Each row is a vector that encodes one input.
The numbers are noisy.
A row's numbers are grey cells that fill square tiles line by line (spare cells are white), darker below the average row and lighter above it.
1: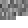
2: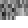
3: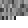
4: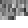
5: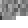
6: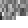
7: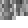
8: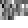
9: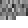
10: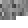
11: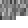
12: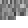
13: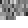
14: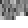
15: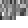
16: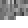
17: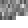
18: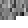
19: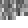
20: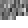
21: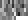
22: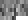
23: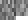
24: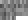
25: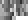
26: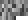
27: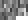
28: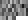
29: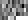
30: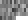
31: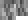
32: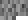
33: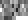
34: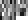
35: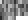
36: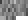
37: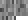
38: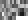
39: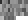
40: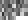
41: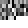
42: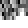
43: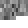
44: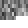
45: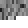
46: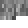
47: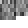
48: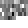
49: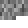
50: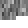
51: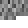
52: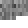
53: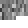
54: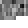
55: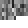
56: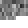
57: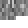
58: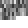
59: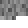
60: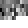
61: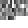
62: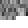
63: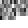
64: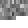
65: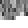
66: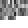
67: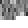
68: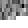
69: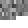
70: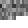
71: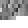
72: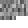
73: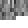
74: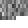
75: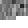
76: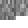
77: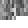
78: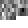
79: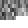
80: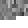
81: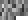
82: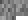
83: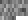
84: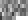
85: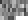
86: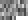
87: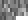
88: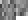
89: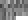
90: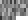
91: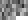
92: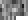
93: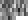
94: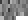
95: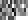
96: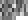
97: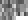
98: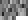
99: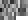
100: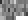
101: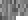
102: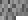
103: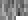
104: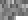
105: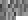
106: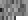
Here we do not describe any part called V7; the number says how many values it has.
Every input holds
either a point on a 5-point line, or a node of an 8-node tree, or a value of V7.
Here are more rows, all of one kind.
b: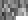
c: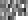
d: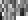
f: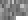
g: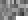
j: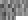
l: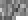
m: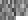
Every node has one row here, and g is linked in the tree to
f.
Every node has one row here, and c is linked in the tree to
j.
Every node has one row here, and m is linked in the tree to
b, f, j and l.
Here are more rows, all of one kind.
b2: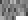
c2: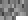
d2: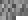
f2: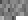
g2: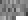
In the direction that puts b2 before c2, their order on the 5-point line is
g2, b2, d2, f2, c2.
